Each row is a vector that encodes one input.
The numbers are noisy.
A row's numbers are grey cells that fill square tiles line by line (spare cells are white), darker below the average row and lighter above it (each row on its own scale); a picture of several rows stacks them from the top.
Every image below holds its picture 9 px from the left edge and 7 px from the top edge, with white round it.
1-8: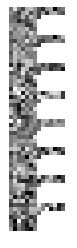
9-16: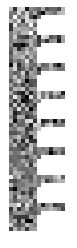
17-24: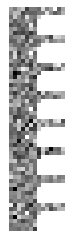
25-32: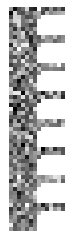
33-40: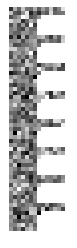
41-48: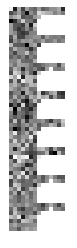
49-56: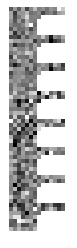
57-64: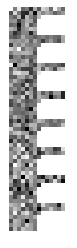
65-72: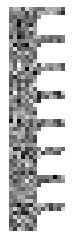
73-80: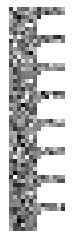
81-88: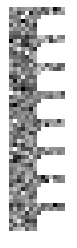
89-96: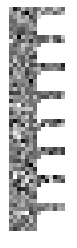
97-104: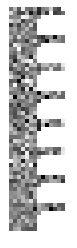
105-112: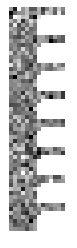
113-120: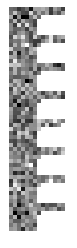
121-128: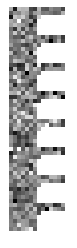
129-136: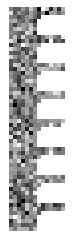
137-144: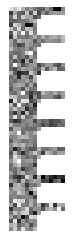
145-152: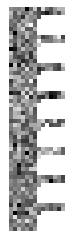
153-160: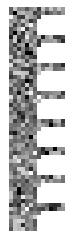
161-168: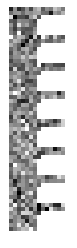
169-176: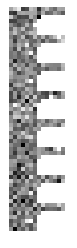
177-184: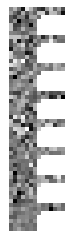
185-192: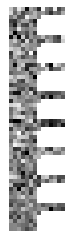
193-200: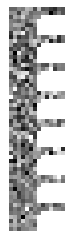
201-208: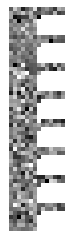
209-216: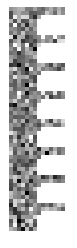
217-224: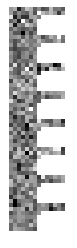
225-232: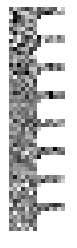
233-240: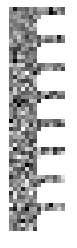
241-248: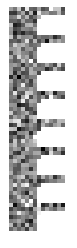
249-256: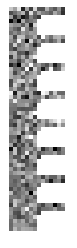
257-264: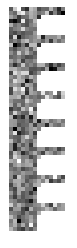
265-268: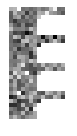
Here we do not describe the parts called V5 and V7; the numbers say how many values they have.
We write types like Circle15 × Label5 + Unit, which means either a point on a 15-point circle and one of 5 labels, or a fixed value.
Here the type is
(Bool × Bool × Bool + V5) × (Line8 + V7).
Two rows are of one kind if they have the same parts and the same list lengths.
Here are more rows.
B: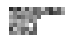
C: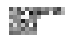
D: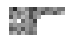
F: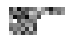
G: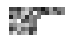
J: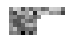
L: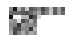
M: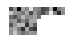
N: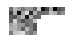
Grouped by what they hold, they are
B, F
C, L
D, G, M, N
J

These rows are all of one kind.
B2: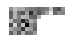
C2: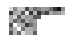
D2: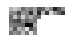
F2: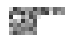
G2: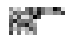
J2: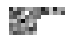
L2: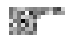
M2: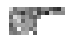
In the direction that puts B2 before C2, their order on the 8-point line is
G2, D2, B2, L2, C2, J2, F2, M2.
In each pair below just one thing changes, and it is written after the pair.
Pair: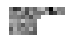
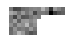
the value of V7
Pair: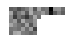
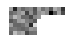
the value of V7
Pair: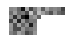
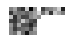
the value of V7
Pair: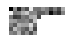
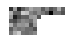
the value of V7
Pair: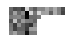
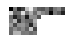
the value of V5
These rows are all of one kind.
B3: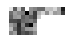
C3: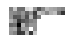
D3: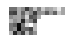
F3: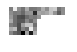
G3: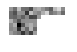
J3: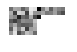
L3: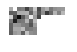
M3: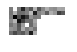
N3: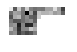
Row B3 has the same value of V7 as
C3, J3 and N3.
